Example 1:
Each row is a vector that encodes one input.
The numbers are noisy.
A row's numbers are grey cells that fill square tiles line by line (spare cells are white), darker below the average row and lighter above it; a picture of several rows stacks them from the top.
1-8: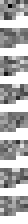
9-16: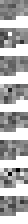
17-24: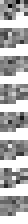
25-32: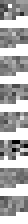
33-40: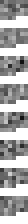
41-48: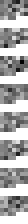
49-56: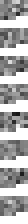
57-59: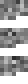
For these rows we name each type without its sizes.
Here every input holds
four true/false values.
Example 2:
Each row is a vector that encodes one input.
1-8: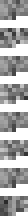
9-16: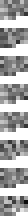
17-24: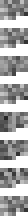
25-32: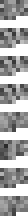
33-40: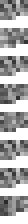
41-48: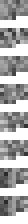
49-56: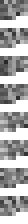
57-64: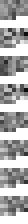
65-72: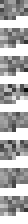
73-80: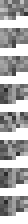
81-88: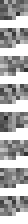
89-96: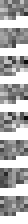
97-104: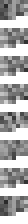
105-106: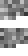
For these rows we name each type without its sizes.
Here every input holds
a point on a line.
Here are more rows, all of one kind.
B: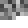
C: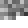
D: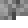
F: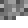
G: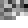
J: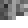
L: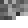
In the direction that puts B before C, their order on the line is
G, B, L, J, F, D, C.
